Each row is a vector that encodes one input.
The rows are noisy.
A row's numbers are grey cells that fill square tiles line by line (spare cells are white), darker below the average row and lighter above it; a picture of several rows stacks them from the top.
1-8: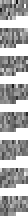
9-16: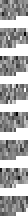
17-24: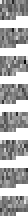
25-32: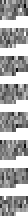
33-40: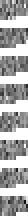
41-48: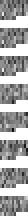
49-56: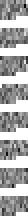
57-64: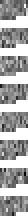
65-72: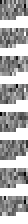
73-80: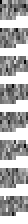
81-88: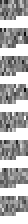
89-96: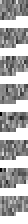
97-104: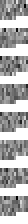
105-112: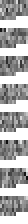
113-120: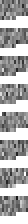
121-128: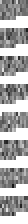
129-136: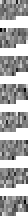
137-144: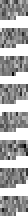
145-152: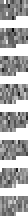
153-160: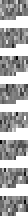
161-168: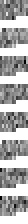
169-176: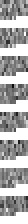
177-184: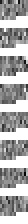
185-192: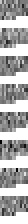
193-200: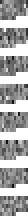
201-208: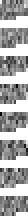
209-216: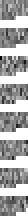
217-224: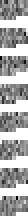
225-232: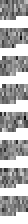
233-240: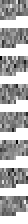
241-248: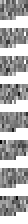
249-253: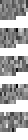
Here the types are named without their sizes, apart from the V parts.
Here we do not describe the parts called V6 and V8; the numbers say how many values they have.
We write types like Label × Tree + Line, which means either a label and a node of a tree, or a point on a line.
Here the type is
Bool × Label × V6 × V8.
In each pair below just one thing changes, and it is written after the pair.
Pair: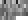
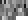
the value of V6
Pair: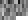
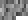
the label
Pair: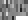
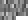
the value of V6
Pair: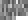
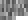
the true/false value
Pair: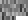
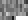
the label
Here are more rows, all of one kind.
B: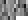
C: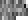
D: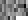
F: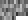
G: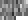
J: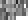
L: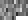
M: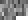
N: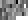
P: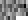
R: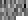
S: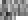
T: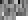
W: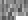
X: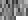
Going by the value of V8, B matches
D, F, T and W.
